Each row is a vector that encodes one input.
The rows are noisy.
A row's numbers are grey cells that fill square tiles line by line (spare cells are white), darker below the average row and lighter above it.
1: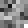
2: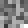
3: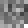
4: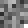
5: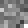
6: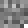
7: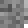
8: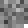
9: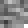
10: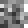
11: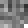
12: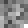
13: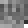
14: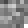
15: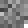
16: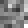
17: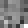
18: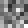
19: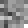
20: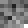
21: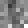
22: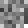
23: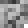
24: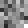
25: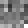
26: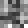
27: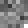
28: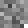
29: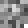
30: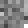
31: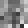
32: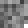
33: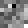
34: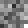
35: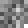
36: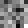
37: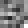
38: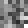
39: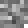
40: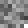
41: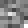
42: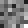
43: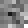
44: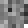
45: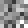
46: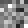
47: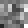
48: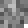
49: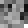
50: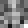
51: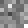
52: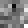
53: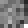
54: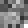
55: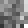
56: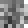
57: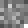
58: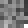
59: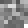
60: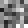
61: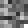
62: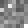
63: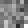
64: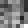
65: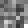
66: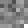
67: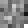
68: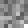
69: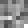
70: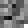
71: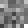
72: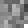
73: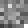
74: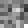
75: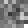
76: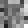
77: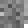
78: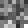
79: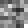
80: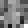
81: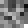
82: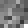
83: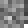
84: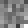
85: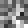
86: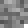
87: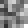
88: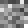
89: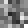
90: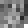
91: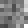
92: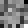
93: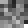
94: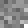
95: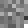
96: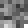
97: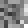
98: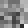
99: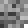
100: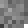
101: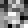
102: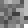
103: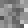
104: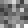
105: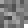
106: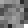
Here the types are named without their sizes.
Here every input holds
a point on a line, together with either a point on a line, or three true/false values.
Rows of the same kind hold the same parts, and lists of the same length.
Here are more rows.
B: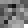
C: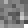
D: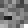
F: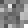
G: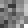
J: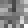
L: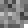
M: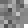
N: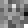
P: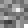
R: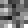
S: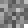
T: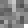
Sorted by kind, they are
B, C, D, N, R, S
F, G, J, L, M, P, T

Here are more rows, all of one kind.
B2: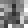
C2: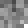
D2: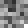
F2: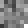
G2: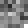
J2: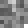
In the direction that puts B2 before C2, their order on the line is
F2, B2, G2, D2, C2, J2.
